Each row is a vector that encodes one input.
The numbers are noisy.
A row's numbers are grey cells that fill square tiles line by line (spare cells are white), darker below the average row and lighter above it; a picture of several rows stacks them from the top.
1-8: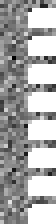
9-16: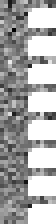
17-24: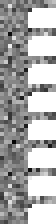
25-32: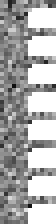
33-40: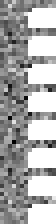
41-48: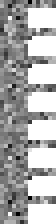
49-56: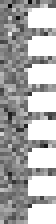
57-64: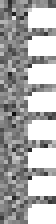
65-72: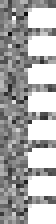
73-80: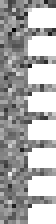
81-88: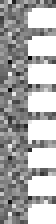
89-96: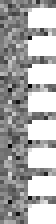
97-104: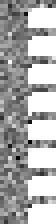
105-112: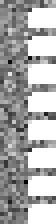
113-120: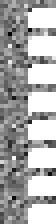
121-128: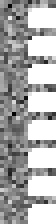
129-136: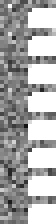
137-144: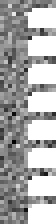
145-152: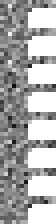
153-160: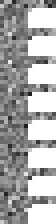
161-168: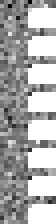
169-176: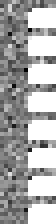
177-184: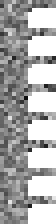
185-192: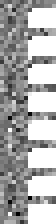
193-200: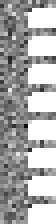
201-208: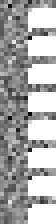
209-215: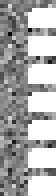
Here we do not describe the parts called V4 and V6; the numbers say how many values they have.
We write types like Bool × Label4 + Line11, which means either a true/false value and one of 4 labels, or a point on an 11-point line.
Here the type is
Label9 × Label9 × (Line7 × V6 + V4).
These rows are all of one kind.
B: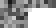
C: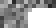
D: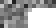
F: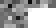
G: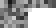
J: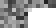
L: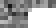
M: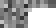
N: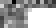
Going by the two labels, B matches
G and N.
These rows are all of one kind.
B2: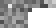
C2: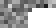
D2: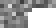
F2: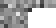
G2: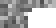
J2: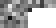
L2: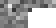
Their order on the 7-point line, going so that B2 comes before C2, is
F2, G2, B2, C2, L2, J2, D2.
